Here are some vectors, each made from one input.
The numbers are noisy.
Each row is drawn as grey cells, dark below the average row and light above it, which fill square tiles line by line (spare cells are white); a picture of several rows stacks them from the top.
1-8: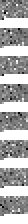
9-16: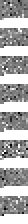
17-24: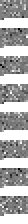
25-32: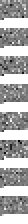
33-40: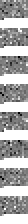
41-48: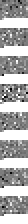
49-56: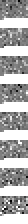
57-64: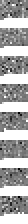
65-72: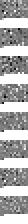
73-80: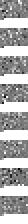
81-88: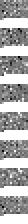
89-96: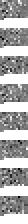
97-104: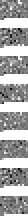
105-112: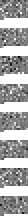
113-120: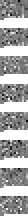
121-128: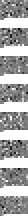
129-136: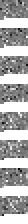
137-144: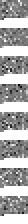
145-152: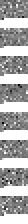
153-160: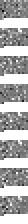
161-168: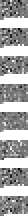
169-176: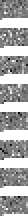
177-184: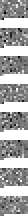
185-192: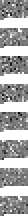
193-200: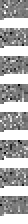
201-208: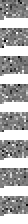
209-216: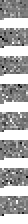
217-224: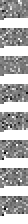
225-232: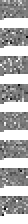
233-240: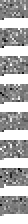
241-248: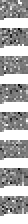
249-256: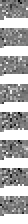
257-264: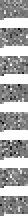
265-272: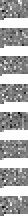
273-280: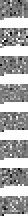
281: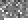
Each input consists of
a list of up to three points on a 9-point line.
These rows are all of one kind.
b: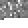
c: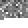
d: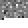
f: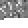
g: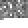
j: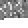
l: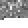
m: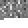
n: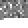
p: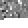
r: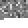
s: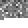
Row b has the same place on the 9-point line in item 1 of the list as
f and j.
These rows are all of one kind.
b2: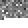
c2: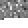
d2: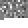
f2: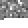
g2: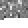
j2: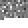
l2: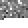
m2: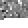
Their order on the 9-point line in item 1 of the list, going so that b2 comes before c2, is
b2, j2, d2, c2, g2, f2, l2, m2.
